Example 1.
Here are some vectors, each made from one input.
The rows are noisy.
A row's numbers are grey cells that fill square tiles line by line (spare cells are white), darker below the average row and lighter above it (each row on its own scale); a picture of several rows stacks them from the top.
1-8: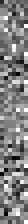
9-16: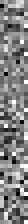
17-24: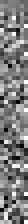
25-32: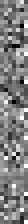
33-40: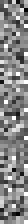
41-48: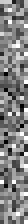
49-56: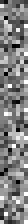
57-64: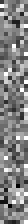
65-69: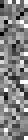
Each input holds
one of 9 labels, together with either a fixed value, or four true/false values.
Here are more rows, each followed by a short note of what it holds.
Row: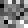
one of 9 labels
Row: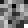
one of 9 labels and four true/false values
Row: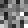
one of 9 labels and four true/false values
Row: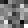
one of 9 labels and four true/false values
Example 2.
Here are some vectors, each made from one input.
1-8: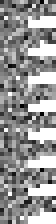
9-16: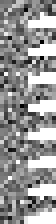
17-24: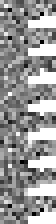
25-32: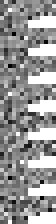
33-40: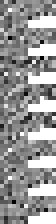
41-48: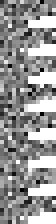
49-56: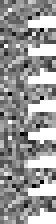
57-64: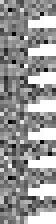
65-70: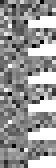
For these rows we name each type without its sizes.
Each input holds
either a point on a line, or three true/false values.
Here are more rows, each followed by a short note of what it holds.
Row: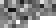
a point on a line
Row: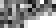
a point on a line
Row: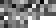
three true/false values
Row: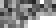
a point on a line
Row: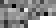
three true/false values
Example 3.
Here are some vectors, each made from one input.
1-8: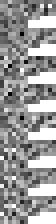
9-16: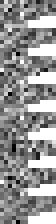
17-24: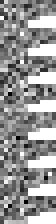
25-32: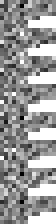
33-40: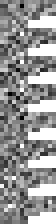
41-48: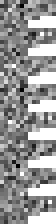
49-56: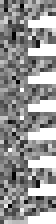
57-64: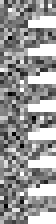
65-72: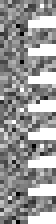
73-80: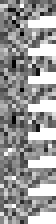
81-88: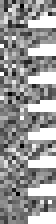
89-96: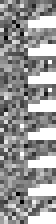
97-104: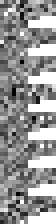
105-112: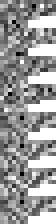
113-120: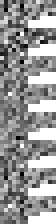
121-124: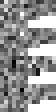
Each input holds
a list of up to two points on a 10-point line.
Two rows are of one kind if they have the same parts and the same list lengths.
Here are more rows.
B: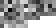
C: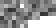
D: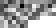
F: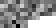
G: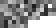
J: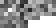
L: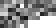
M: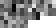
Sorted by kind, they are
B, D
C, F, G, J, L
M

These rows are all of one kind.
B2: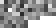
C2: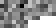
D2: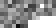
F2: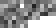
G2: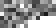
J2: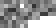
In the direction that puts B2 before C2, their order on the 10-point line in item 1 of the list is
G2, J2, F2, D2, B2, C2.
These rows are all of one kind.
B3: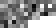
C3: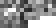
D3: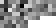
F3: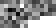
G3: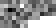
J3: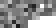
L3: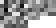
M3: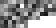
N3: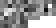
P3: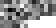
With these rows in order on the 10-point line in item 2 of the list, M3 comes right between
D3 and N3.
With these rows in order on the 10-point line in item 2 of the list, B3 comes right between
D3 and L3.
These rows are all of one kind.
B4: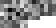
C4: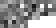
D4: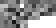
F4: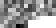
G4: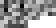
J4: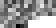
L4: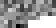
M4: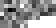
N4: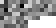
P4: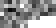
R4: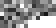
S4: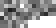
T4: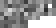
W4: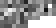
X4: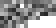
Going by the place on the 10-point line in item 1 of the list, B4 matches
M4, P4, R4 and S4.
